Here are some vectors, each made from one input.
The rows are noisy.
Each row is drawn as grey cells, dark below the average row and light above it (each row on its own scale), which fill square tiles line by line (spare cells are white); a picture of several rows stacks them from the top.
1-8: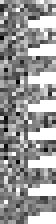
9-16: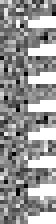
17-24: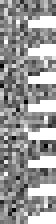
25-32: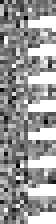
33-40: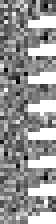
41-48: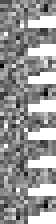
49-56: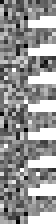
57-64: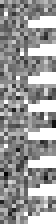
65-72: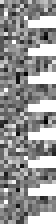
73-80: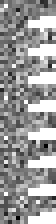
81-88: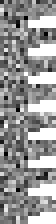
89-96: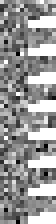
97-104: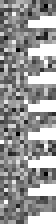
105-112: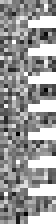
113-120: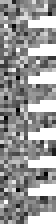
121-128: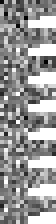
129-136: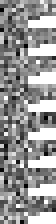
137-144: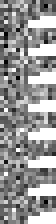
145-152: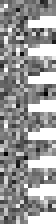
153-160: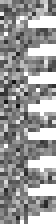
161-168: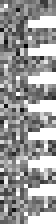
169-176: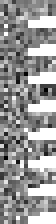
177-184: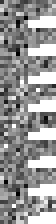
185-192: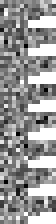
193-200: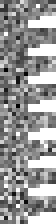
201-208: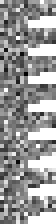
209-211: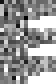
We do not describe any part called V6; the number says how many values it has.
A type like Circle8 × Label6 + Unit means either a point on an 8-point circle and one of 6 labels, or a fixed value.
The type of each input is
Bool × (Line4 + Line7) + Tree8 × V6.
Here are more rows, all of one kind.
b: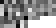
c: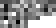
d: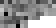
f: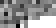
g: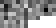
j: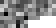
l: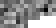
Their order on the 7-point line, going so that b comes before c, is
b, g, c, d, f, l, j.
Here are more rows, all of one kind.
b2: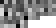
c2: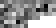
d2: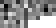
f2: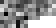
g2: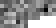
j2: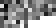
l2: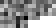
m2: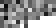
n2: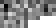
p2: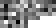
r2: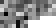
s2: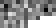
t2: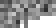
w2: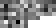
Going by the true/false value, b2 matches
f2, l2 and r2.
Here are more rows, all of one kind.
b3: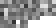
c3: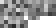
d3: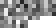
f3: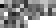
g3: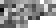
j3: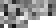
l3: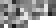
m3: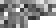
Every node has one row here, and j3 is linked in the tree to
l3.
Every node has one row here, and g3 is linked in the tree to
c3 and l3.
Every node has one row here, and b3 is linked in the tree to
d3.
